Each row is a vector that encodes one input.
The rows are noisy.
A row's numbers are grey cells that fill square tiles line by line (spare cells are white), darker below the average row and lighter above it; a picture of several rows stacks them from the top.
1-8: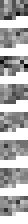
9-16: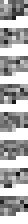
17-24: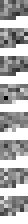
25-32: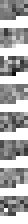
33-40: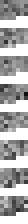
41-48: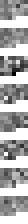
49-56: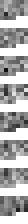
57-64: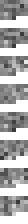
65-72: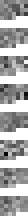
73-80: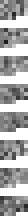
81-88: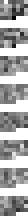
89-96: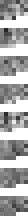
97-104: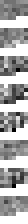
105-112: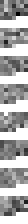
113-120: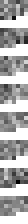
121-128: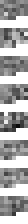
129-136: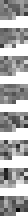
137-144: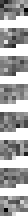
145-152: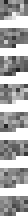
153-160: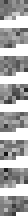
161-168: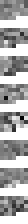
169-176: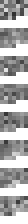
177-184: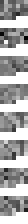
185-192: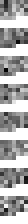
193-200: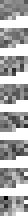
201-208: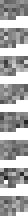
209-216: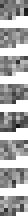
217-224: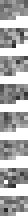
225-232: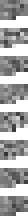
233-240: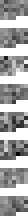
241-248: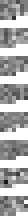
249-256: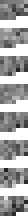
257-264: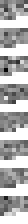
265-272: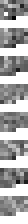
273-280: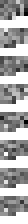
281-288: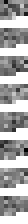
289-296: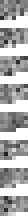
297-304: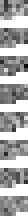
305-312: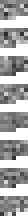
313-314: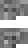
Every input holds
either a point on a 10-point line and a true/false value, or a point on a 15-point line.
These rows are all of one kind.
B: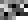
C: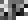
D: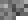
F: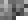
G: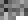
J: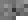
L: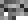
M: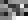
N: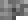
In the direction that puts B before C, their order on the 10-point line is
B, C, N, F, D, L, G, J, M.
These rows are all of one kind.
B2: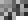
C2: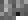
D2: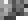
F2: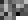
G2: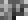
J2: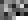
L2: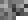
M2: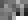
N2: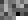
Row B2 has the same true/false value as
D2, G2 and L2.
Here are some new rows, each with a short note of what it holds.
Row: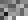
a point on a 15-point line
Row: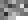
a point on a 15-point line
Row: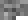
a point on a 10-point line and a true/false value
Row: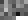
a point on a 10-point line and a true/false value
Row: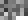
a point on a 10-point line and a true/false value
